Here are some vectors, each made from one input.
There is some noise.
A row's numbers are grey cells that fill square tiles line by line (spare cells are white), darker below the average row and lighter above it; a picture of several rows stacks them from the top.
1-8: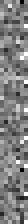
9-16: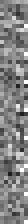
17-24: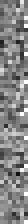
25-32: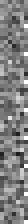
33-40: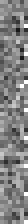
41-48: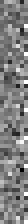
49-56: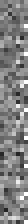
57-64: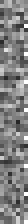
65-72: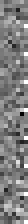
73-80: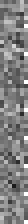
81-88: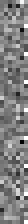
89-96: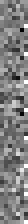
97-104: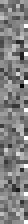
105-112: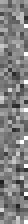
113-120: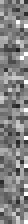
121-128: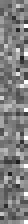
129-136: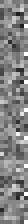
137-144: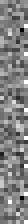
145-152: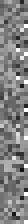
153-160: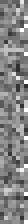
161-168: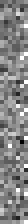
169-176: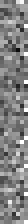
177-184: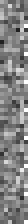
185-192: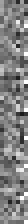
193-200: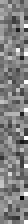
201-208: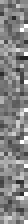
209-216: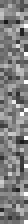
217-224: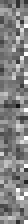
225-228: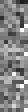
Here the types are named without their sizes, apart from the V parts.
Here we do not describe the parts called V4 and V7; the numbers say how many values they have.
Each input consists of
a value of V4, together with either a point on a circle, or a true/false value and a value of V7.
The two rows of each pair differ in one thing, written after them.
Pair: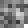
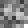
the value of V7
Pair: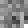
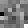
the value of V7
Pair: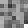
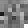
the value of V7
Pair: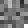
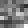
the value of V4
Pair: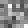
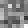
the value of V7
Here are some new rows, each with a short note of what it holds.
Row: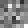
a true/false value, a value of V4 and a value of V7
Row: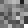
a true/false value, a value of V4 and a value of V7
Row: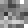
a point on a circle and a value of V4
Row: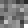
a point on a circle and a value of V4
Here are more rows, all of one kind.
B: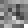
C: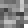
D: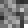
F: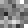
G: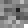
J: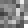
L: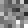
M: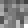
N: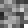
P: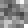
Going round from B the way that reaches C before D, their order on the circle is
B, P, F, J, C, N, D, M, L, G.
